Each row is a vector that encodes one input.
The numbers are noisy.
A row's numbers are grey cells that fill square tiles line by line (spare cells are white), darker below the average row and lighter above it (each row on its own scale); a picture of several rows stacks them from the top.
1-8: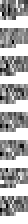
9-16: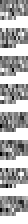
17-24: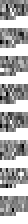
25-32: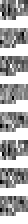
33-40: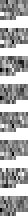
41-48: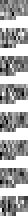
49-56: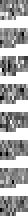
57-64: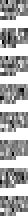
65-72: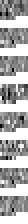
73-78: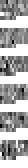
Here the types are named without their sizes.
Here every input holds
either a fixed value, or a point on each of two lines, or a node of a tree.
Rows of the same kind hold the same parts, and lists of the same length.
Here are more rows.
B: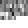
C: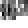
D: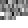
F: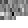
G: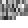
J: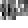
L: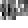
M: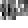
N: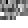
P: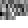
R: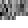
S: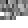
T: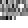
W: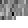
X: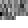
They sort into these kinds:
B, D, F, G, N, S, T, W
C, J, L, M
P, R, X

